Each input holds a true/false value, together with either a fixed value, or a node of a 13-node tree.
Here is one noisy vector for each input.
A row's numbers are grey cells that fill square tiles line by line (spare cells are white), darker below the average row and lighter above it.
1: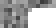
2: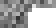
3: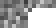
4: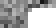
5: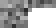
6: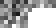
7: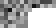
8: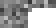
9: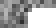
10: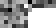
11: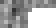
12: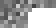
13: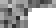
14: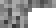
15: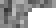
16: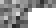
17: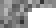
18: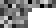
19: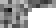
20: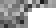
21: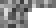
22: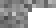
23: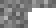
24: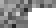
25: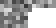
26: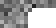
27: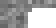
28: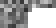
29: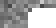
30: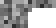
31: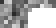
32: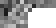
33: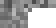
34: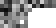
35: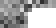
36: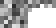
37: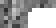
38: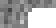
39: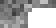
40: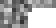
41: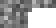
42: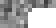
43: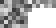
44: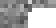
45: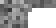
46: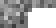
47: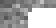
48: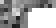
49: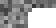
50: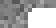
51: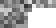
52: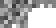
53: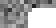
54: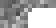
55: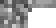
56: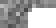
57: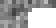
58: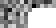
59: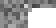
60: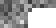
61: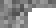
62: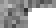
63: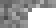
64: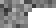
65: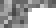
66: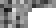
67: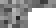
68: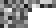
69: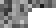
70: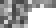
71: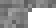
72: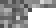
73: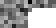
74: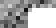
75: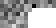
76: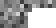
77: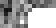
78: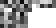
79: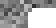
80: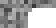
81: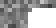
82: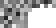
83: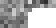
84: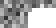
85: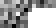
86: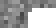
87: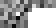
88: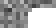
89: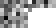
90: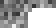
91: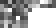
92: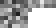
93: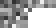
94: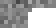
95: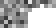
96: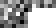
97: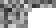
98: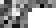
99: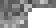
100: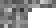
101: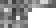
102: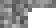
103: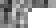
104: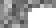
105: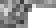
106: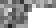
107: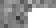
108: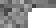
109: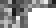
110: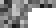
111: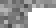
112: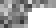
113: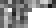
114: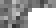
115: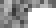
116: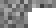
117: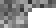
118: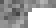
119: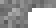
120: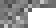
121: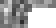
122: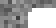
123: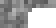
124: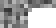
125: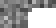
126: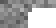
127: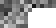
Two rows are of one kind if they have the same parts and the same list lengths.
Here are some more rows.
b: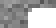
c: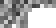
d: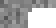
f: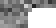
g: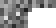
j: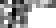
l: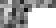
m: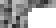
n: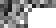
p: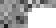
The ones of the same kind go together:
b, c, d, f, g, m, n, p
j, l

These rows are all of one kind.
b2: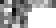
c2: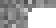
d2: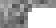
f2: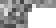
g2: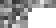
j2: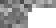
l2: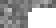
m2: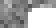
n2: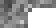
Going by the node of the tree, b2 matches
c2, j2 and l2.
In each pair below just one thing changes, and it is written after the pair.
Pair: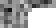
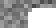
the true/false value
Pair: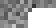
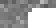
the true/false value
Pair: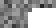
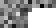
the node of the tree
